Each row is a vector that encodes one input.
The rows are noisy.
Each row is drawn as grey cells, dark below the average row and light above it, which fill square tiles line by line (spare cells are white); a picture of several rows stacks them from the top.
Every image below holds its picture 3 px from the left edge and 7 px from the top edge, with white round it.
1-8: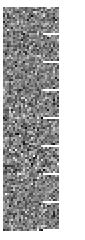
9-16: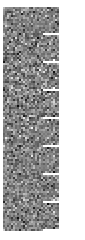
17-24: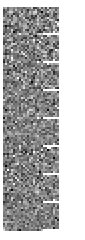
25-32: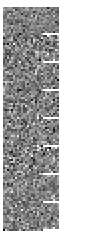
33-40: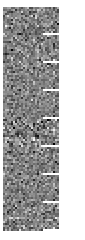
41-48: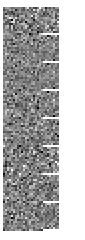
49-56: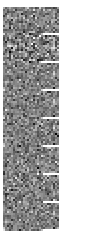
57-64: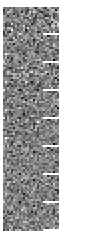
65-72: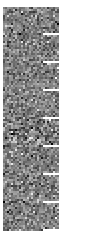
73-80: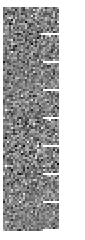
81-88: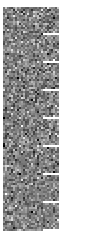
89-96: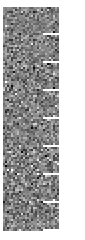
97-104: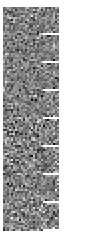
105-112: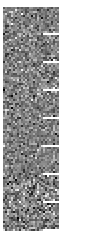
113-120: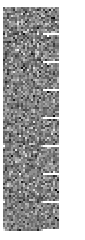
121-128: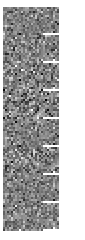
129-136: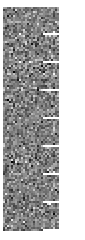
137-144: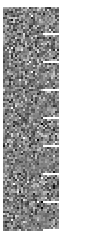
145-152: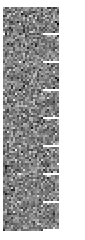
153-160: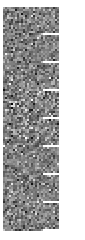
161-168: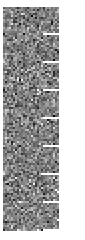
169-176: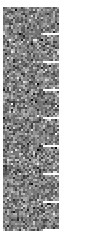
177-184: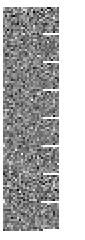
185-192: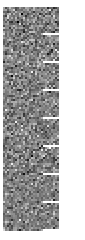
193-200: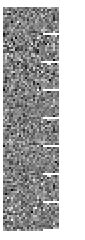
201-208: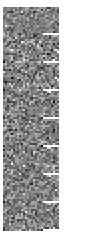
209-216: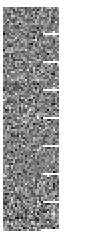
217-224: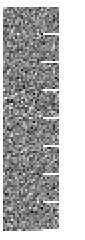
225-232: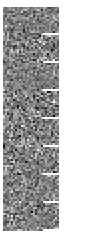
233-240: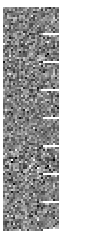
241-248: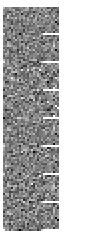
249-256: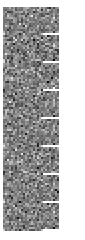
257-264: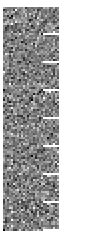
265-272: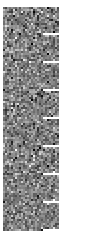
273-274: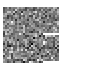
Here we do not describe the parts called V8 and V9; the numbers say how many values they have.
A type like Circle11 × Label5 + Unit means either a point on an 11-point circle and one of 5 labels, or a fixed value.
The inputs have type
Bool × Circle11 × V8 × V9 + Tree10.
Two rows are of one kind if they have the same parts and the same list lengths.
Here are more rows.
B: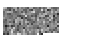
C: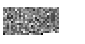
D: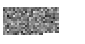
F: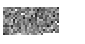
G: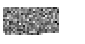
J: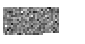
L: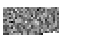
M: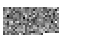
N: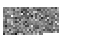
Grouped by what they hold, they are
B, C, D, F, L, M, N
G, J

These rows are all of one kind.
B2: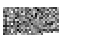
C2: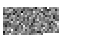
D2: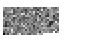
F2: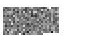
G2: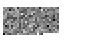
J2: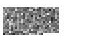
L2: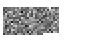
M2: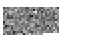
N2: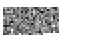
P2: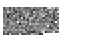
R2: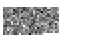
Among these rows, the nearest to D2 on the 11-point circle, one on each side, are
B2 and G2.
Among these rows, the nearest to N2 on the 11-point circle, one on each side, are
C2 and G2.
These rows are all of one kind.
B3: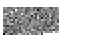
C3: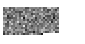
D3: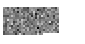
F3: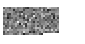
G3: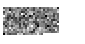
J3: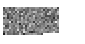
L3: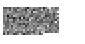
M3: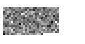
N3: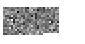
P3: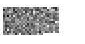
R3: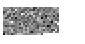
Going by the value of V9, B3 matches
M3 and N3.
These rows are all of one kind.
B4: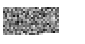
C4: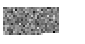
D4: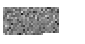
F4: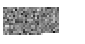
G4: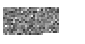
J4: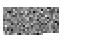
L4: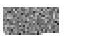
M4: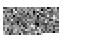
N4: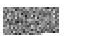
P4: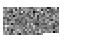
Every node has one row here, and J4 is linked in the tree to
L4 and M4.
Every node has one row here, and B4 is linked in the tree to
D4 and N4.
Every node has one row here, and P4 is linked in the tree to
D4, F4 and M4.
